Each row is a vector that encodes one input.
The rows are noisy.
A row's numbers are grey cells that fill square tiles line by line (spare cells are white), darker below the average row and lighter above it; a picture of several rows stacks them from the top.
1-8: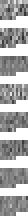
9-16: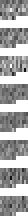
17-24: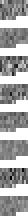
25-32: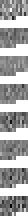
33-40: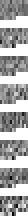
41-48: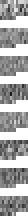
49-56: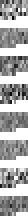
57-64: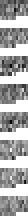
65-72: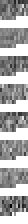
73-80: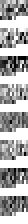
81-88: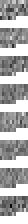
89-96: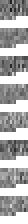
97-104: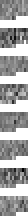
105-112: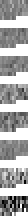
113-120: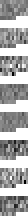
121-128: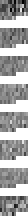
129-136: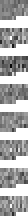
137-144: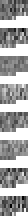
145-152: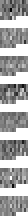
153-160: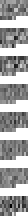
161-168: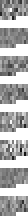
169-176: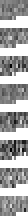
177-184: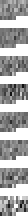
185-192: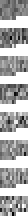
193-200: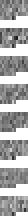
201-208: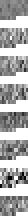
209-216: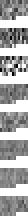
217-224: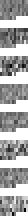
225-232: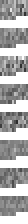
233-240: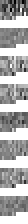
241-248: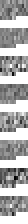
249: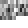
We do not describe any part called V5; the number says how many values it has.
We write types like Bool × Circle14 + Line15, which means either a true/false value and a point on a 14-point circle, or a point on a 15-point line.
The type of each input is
List2(Circle9 × V5).
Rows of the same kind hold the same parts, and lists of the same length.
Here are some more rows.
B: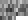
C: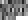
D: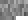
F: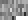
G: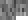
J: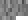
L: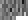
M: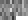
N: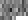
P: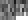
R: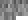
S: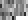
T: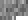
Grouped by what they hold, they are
B, G, M, P, R, T
C, S
D, F, J, L, N

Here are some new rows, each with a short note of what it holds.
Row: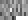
a list of two items
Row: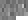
a list of two items
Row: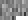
a list of two items
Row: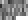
the empty list
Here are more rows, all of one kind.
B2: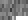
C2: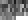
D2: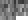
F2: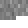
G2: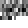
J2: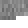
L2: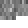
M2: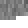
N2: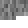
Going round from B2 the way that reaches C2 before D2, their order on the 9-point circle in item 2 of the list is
B2, F2, M2, J2, N2, C2, G2, L2, D2.
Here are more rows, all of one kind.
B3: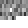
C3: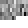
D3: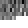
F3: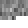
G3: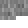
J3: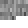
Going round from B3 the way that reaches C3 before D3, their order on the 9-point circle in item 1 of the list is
B3, F3, C3, D3, J3, G3.
